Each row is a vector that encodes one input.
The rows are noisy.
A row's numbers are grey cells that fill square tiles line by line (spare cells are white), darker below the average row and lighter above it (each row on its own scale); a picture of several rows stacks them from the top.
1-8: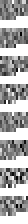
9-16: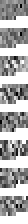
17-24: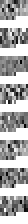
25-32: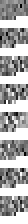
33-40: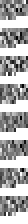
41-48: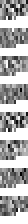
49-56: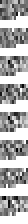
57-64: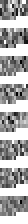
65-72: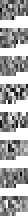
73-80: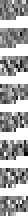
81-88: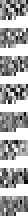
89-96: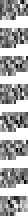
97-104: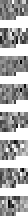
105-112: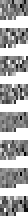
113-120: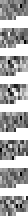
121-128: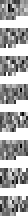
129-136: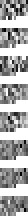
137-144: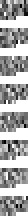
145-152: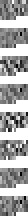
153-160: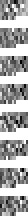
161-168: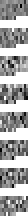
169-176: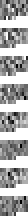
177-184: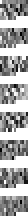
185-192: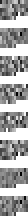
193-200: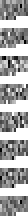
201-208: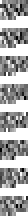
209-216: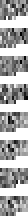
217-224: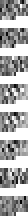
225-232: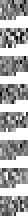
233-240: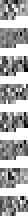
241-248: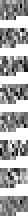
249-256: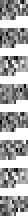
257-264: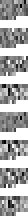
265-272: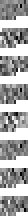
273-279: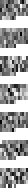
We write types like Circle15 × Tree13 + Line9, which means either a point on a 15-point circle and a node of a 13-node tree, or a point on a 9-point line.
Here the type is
Bool × Bool × Bool × Bool + Circle8 + Line4.
